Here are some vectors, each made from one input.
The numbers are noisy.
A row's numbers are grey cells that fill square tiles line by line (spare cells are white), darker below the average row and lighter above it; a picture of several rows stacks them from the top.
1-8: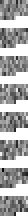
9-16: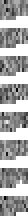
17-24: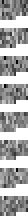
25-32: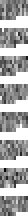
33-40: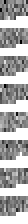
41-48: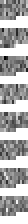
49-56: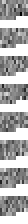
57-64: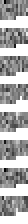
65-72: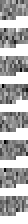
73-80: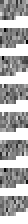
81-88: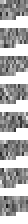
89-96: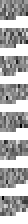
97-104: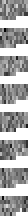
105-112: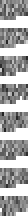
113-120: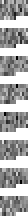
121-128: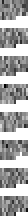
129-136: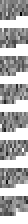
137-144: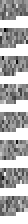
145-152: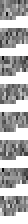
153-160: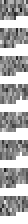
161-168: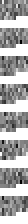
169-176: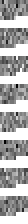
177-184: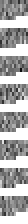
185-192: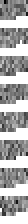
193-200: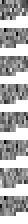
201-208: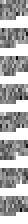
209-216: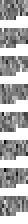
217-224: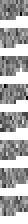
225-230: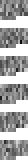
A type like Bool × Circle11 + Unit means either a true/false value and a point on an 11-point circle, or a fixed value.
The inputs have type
Bool × Circle9 × Line18.
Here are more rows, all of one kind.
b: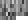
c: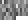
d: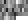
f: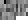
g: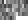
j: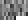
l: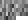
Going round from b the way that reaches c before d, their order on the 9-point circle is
b, l, j, f, c, d, g.
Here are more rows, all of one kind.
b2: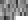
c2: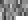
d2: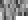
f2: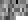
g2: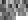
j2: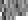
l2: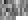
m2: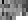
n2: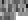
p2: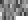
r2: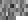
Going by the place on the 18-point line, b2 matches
c2, d2 and p2.
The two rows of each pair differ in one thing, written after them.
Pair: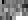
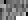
the place on the 18-point line
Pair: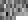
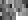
the place on the 18-point line
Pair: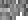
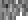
the place on the 9-point circle
